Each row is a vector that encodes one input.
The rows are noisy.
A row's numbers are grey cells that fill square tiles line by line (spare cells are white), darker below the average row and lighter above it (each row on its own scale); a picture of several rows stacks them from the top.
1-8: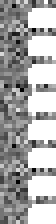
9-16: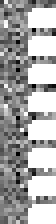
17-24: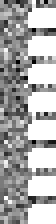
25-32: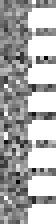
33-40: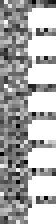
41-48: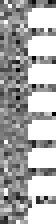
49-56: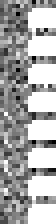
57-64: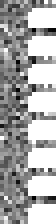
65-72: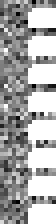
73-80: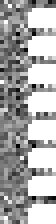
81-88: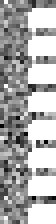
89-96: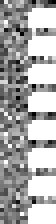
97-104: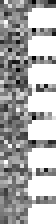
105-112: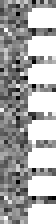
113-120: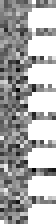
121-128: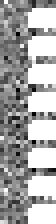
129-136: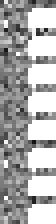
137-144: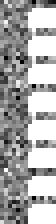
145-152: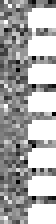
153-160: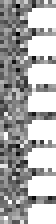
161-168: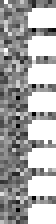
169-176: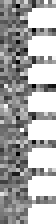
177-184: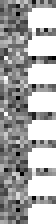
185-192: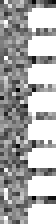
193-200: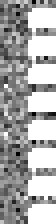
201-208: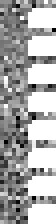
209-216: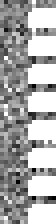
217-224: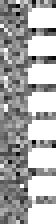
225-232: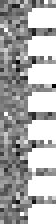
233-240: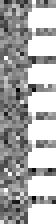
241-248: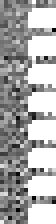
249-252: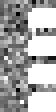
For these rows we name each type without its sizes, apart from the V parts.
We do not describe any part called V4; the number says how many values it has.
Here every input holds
either a point on a circle and a value of V4, or a list of points on a line.
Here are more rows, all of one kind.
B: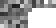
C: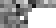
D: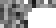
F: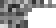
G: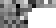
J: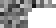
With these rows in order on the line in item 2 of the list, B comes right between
C and F.
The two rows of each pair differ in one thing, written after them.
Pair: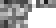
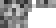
the value of V4
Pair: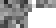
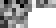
the value of V4
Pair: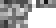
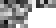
the place on the circle
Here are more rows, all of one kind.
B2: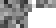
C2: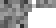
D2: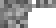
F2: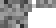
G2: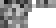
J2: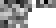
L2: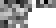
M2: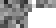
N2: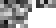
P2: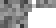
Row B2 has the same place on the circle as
M2 and N2.
